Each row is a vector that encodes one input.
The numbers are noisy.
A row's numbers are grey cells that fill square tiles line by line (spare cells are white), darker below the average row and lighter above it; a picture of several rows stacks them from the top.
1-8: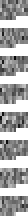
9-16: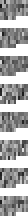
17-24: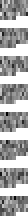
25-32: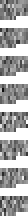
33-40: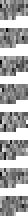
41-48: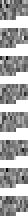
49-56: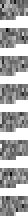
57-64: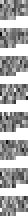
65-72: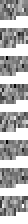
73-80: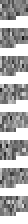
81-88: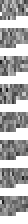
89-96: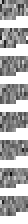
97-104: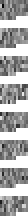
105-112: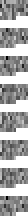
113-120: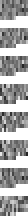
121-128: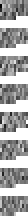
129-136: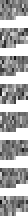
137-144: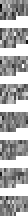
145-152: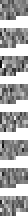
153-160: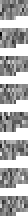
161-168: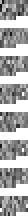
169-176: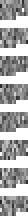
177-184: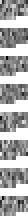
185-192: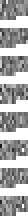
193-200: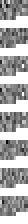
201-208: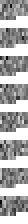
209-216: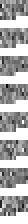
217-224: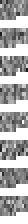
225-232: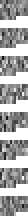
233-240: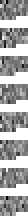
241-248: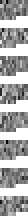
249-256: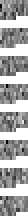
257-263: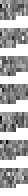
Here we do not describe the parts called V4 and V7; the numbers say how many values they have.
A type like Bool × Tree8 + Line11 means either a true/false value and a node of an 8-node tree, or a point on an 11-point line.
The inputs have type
(Line5 + V4) × V7 + List3(Line6).
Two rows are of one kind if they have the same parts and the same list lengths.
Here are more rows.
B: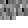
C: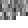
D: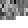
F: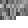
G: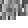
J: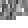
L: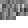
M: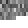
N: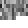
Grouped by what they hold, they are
B, F
C, N
D
G
J
L, M

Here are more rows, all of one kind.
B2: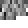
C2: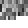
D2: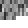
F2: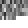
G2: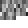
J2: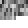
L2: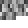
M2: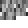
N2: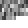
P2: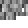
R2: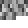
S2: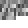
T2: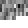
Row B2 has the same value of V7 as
G2 and M2.
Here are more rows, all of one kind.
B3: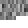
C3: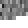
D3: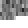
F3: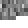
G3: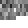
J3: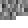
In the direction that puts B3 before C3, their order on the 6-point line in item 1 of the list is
J3, B3, F3, G3, C3, D3.
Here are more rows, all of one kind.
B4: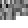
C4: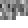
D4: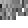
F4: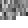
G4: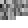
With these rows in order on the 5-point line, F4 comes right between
C4 and G4.
